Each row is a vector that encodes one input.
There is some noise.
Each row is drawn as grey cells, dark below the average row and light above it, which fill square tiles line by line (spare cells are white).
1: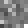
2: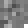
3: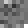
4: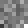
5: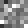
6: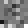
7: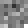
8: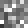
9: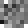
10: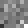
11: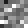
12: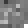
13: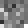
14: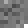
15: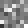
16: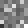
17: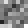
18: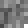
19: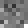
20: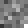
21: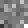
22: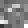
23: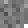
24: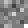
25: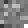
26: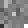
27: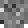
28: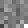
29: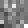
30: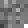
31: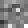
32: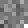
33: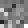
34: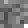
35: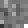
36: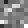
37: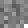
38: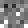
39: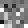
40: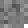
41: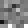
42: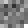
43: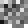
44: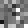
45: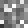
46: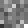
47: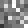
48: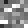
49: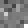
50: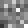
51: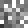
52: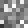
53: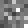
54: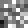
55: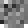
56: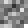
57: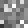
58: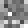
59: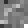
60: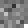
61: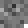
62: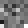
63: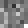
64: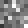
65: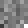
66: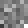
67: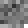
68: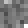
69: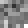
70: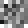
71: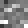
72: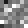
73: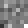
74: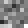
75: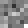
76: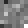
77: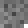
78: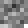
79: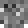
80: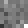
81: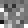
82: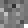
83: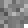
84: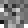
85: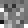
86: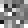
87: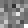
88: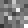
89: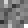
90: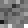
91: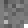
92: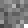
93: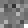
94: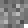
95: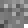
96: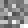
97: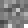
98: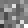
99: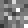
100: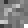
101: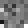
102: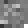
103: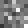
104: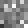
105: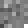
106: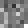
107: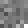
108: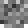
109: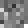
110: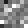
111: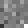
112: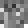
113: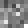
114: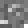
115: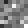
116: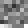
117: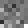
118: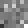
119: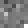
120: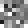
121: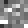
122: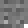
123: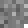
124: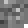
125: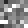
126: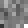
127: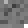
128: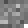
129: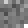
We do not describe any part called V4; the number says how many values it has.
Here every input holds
a list of up to two items, each a true/false value and a value of V4.
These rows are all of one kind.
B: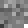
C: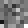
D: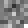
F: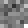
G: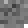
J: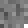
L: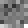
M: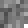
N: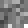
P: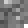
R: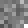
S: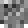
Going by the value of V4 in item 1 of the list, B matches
D and R.
